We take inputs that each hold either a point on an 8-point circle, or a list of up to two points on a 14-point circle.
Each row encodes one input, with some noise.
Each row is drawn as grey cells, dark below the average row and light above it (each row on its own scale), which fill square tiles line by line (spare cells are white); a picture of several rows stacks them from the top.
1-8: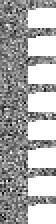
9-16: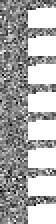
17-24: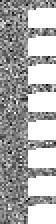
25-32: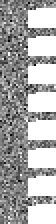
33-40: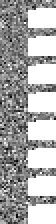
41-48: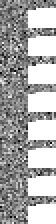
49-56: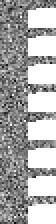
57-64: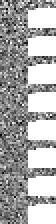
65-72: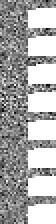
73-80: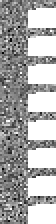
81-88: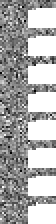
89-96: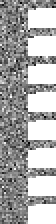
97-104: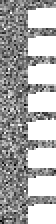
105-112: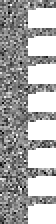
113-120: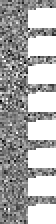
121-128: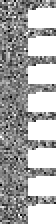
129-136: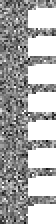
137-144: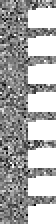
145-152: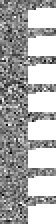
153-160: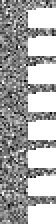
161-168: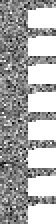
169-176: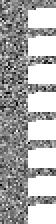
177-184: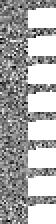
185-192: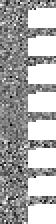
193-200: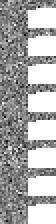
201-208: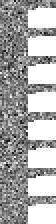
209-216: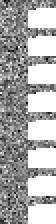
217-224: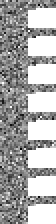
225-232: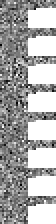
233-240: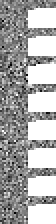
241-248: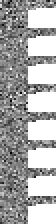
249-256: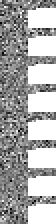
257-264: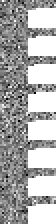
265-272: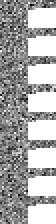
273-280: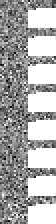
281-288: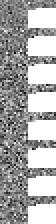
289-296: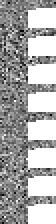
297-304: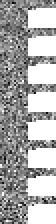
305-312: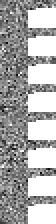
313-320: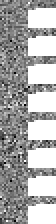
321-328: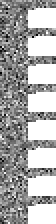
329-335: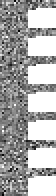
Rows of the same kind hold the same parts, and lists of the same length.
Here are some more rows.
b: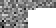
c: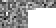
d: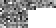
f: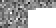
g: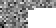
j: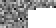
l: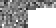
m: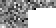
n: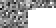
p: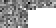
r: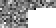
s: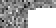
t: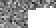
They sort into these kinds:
b, g, s
c, f, n
d, j, p
l, m, r, t

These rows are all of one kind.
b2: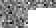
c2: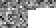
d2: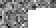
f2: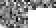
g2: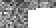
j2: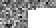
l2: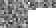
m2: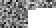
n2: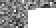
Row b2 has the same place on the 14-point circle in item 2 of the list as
j2 and l2.
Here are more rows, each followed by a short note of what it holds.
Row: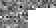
a point on an 8-point circle
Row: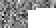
the empty list
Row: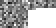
a list of two items
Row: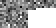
a point on an 8-point circle
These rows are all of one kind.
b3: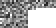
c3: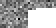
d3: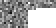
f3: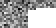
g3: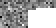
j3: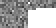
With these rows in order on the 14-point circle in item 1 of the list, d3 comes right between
b3 and c3.
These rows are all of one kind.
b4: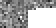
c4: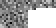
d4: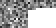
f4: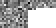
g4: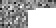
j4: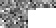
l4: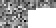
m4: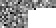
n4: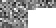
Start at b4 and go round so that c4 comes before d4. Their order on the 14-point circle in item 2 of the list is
b4, j4, g4, n4, l4, c4, f4, d4, m4.
